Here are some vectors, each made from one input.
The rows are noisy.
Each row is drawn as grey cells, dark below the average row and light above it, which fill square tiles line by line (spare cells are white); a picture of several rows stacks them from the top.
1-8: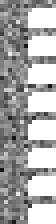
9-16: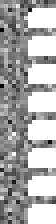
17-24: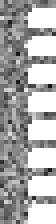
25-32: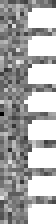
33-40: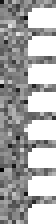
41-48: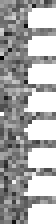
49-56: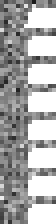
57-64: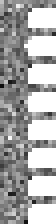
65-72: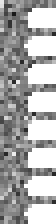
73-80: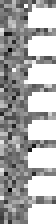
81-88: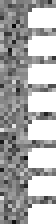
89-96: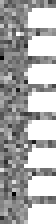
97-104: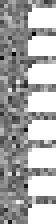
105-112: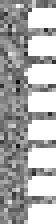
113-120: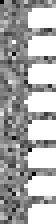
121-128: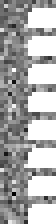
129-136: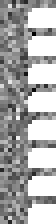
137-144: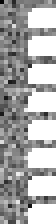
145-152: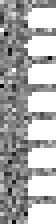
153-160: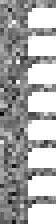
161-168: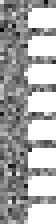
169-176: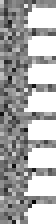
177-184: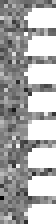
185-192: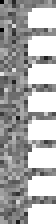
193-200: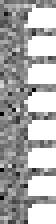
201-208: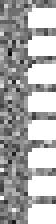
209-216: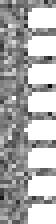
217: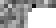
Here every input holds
two labels (each one of 12).
